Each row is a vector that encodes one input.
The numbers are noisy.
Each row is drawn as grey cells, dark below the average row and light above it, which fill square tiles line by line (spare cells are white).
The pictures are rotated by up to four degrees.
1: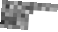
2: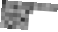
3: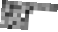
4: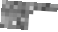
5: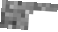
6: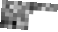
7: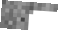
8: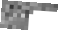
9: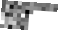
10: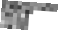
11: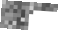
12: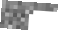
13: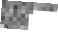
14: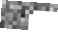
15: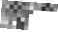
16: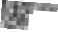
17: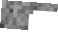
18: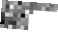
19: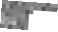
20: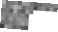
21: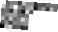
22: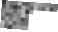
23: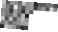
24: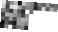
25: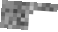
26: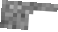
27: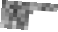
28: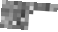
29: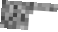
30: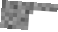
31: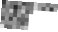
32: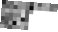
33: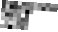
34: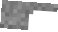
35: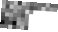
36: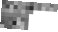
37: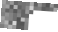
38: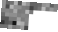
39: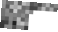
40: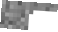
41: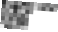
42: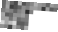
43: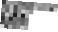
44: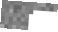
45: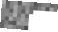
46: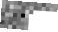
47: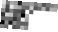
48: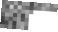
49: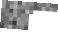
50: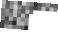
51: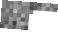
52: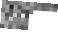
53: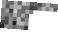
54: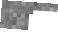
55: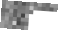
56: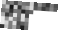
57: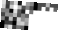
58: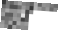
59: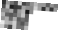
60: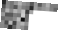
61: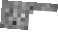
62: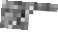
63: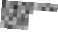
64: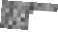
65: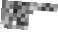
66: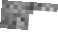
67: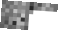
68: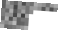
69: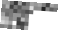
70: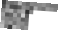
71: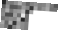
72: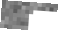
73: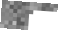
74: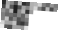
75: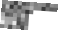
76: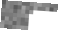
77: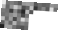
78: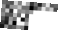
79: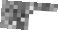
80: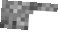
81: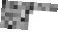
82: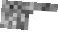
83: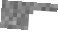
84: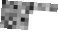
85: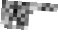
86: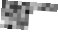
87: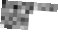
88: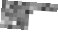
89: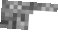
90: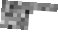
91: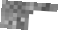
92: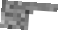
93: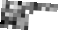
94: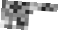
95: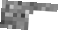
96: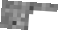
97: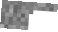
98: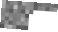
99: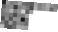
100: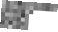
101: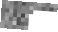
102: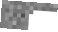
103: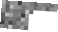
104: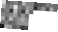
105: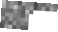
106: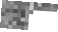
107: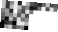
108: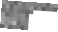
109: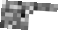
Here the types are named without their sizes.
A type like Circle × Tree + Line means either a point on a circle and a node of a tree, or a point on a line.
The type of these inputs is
Line × (Line + Tree).
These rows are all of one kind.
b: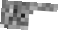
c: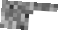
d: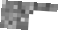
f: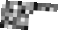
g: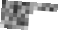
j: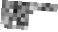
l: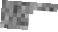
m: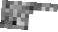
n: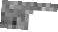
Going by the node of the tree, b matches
d, j and m.
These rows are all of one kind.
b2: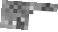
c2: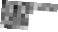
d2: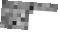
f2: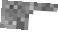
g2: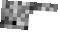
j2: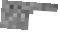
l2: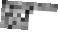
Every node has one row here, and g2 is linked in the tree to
d2.
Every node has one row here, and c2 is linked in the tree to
j2.
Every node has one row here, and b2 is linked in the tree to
f2 and l2.
